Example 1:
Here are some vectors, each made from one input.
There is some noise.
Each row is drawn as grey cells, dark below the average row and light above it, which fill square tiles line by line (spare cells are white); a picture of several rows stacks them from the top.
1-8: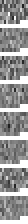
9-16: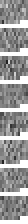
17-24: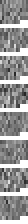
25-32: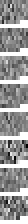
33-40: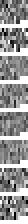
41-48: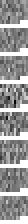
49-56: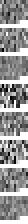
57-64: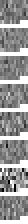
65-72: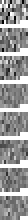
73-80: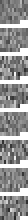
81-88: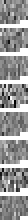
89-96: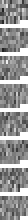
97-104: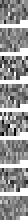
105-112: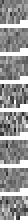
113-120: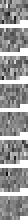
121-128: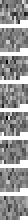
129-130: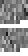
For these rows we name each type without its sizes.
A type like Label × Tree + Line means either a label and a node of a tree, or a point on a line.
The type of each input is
Label × List(Line).
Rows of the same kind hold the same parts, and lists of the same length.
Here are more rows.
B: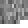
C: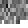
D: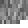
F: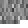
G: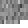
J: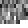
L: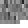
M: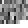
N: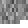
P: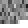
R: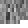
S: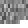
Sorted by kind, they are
B, G
C, D, F, J, L, N, P, R, S
M

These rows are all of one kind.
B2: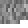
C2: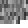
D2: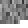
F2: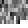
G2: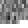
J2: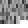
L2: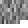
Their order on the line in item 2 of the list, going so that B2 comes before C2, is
G2, F2, J2, B2, D2, L2, C2.
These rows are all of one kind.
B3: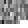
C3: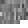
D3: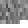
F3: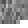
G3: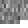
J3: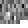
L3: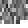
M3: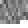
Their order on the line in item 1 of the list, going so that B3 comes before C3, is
B3, M3, J3, D3, G3, F3, L3, C3.
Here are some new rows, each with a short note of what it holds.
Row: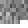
a label, together with a list of one item
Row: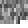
a label, together with a list of two items
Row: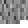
a label, together with a list of two items
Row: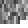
a label, together with the empty list
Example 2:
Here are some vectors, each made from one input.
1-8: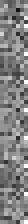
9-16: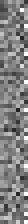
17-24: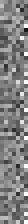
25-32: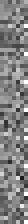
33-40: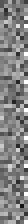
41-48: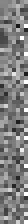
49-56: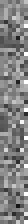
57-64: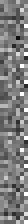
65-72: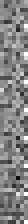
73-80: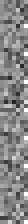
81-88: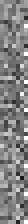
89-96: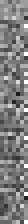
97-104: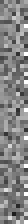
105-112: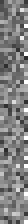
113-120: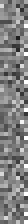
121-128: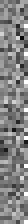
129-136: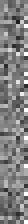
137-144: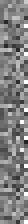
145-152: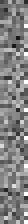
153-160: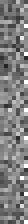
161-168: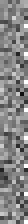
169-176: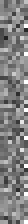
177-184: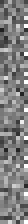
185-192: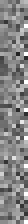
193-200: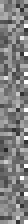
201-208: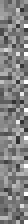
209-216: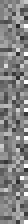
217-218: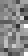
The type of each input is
Bool × Line5 + Line8.
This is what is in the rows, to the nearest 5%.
About 50% of them hold a point on a 5-point line and a true/false value. The rest hold a point on an 8-point line.
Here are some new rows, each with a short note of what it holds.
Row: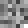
a point on an 8-point line
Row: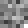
a point on an 8-point line
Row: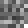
a point on a 5-point line and a true/false value
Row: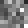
a point on a 5-point line and a true/false value
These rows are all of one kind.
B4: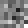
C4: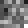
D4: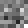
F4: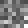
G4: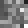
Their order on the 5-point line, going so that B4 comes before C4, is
B4, F4, D4, G4, C4.
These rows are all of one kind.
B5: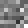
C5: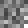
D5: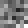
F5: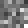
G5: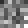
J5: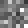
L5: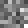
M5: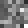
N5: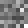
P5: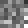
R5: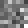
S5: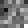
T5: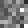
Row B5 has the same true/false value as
D5 and N5.
